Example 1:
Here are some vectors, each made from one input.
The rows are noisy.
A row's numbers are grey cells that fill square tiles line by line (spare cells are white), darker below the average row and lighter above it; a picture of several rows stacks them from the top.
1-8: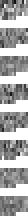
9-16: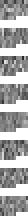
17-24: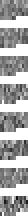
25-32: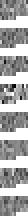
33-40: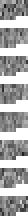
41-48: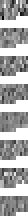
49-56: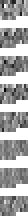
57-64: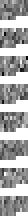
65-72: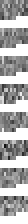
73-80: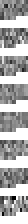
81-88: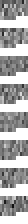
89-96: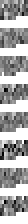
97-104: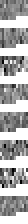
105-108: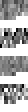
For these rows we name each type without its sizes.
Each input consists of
either four true/false values, or a list of points on a line.
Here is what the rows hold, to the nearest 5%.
About 60% of them hold four true/false values. The rest are lists of points on a line.
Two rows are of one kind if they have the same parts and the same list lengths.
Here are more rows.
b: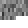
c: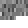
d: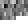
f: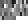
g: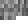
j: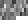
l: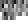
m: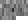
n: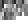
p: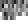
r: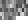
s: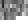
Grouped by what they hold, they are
b, c, l, p
d, m, s
f, g, r
j, n

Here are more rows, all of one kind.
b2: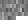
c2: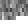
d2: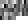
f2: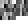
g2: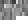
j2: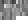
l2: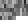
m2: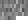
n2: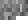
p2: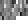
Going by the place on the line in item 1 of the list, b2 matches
c2, m2, n2 and p2.
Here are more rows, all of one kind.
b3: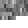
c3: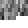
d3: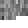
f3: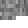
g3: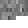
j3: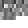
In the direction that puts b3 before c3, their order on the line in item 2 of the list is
j3, b3, f3, g3, c3, d3.
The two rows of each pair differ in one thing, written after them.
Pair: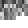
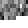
the place on the line in item 1 of the list
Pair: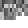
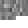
the place on the line in item 2 of the list
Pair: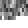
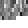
the place on the line in item 2 of the list
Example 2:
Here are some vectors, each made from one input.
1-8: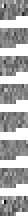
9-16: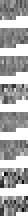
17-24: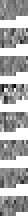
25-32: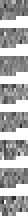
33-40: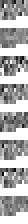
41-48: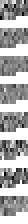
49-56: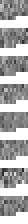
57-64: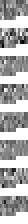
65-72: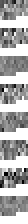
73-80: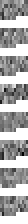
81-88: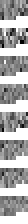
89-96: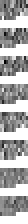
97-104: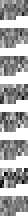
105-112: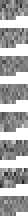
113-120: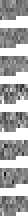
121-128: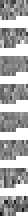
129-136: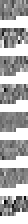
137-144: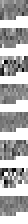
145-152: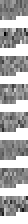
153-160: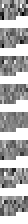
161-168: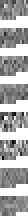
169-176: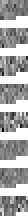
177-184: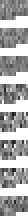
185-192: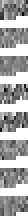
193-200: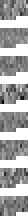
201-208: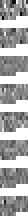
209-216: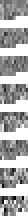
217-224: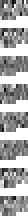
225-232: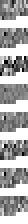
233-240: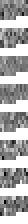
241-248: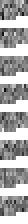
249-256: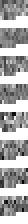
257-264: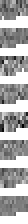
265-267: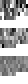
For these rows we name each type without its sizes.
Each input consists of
a label, together with a list of points on a line.
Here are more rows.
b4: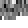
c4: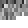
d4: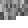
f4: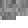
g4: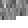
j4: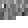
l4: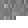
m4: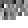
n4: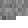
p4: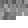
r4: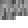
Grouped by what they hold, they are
b4, f4, g4, m4, n4
c4, d4, l4, p4
j4, r4

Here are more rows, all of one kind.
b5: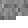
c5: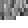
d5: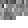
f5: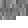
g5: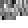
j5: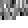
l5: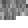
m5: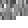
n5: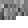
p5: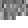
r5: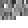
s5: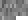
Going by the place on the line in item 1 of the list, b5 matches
m5 and r5.
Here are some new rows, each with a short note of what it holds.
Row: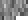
a label, together with a list of one item
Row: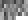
a label, together with a list of two items
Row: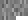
a label, together with a list of one item
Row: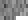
a label, together with a list of two items
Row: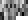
a label, together with a list of one item
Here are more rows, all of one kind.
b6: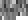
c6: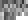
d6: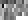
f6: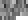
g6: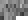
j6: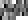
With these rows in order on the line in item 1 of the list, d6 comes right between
g6 and j6.
